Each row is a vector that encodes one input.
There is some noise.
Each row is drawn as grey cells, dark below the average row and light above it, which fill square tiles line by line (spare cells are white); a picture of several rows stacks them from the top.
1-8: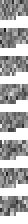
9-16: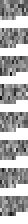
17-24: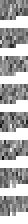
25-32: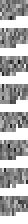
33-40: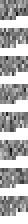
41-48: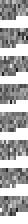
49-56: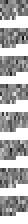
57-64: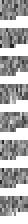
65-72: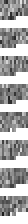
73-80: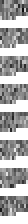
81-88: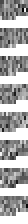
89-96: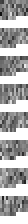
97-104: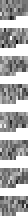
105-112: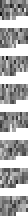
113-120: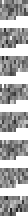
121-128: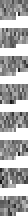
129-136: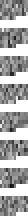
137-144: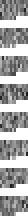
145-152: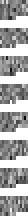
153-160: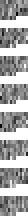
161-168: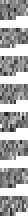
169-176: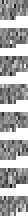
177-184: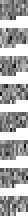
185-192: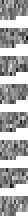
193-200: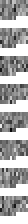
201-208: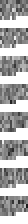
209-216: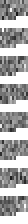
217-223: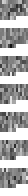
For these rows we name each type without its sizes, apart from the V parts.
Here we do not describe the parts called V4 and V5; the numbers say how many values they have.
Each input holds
a label, together with either a true/false value and a value of V5, or a value of V4.
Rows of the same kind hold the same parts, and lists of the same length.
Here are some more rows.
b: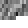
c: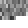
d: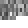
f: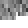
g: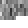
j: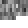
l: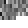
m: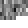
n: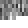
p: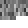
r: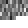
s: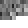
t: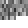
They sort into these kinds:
b, c, f, g, j, r
d, l, m, n, p, s, t

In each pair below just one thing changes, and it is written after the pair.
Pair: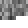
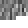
the label
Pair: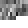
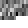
the value of V5
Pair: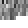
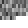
the label
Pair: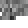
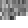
the true/false value
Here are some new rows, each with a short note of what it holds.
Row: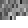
a label and a value of V4
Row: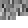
a label, a true/false value and a value of V5
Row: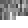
a label and a value of V4
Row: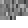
a label and a value of V4
